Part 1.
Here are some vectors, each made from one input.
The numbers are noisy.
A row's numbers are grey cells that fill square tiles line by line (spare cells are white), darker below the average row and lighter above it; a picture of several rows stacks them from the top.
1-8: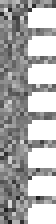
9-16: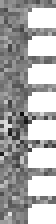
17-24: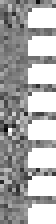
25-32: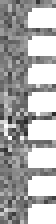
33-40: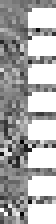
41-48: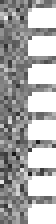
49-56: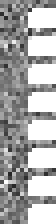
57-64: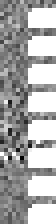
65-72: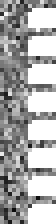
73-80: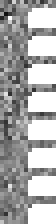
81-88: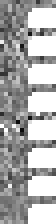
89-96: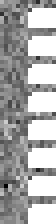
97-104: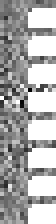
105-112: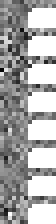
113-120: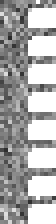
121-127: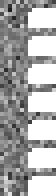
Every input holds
a point on a 14-point line.
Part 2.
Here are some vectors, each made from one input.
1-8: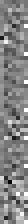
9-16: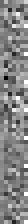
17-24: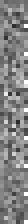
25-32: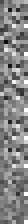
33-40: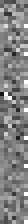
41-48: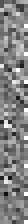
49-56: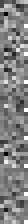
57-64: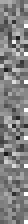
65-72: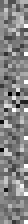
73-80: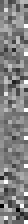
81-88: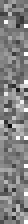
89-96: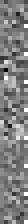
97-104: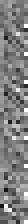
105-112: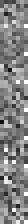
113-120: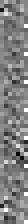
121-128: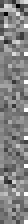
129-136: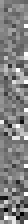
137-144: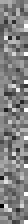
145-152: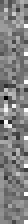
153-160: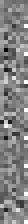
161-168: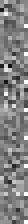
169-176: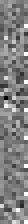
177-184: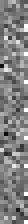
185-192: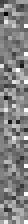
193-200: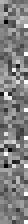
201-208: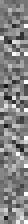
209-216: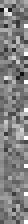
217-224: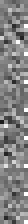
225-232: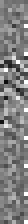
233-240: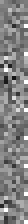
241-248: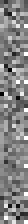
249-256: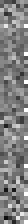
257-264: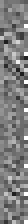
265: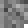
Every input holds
three true/false values.
